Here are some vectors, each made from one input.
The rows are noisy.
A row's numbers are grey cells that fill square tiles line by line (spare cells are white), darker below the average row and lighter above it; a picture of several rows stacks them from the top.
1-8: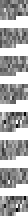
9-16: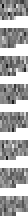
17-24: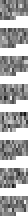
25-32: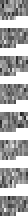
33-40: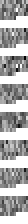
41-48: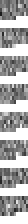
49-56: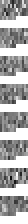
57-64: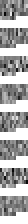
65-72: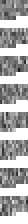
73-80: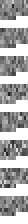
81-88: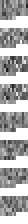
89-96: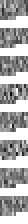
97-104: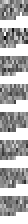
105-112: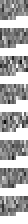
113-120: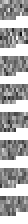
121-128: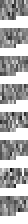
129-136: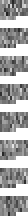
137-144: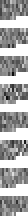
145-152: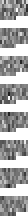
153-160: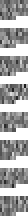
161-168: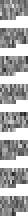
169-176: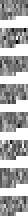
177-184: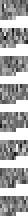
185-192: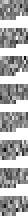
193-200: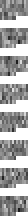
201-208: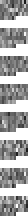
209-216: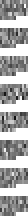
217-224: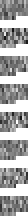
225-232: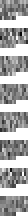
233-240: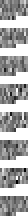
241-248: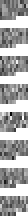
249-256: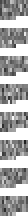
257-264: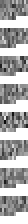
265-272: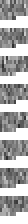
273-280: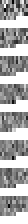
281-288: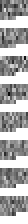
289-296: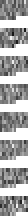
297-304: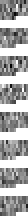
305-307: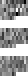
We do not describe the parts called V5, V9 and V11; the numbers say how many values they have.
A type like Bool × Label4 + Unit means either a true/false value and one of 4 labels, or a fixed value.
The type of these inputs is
Label8 × V9 + Label10 + (Tree12 + V11) × V5.
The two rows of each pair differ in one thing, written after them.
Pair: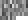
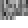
the label
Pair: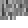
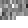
the value of V9
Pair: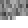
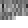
the label
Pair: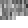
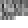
the value of V9
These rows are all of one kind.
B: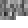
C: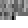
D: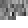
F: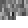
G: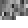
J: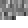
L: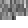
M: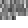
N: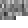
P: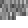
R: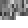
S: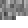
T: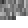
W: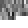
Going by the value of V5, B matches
C, J, N and S.
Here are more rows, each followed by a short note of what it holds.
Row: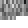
one of 8 labels and a value of V9
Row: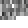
one of 8 labels and a value of V9
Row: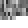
one of 8 labels and a value of V9
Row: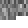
a value of V5 and a value of V11
